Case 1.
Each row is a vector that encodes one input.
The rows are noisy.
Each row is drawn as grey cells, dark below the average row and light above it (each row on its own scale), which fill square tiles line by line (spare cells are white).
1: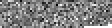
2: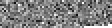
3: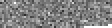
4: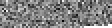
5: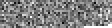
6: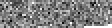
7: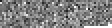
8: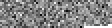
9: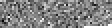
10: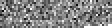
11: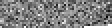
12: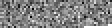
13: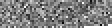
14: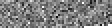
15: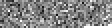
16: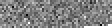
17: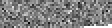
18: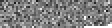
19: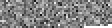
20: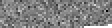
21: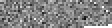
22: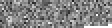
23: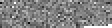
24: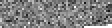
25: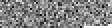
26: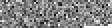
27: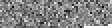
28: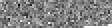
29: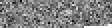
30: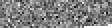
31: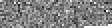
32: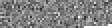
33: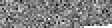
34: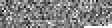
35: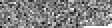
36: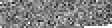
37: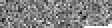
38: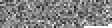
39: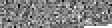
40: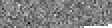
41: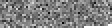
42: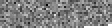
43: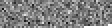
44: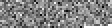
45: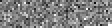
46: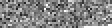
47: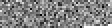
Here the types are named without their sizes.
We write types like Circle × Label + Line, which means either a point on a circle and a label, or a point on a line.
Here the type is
List(Line × Line).
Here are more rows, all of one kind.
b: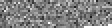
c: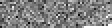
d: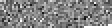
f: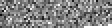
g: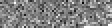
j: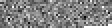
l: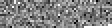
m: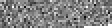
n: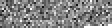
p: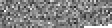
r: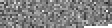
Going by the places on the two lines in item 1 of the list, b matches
f, l and n.
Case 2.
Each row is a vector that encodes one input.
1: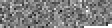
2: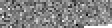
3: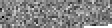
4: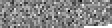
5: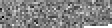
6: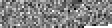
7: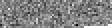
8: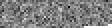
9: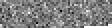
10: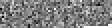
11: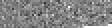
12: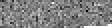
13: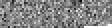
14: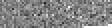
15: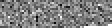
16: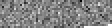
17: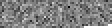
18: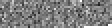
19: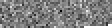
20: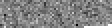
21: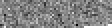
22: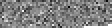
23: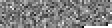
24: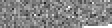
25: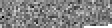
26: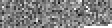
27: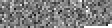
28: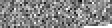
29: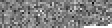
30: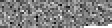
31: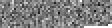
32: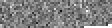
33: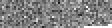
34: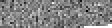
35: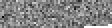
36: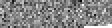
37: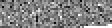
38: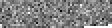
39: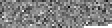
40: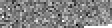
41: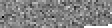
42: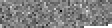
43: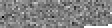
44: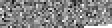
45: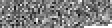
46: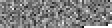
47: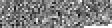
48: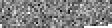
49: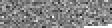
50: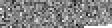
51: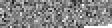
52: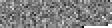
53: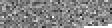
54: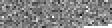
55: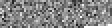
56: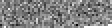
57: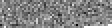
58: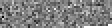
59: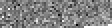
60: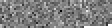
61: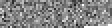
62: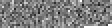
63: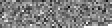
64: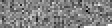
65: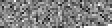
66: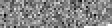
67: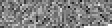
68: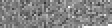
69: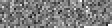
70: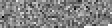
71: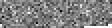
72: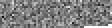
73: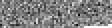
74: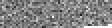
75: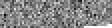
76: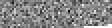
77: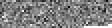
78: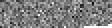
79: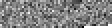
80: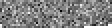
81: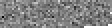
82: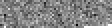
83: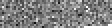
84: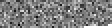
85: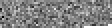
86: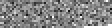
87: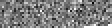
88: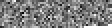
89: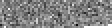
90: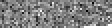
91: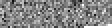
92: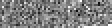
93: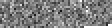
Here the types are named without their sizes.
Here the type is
Bool × Bool × Bool + Line.
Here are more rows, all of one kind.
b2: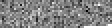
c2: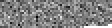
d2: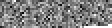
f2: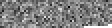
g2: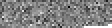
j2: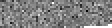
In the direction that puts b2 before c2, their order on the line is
b2, j2, c2, d2, f2, g2.
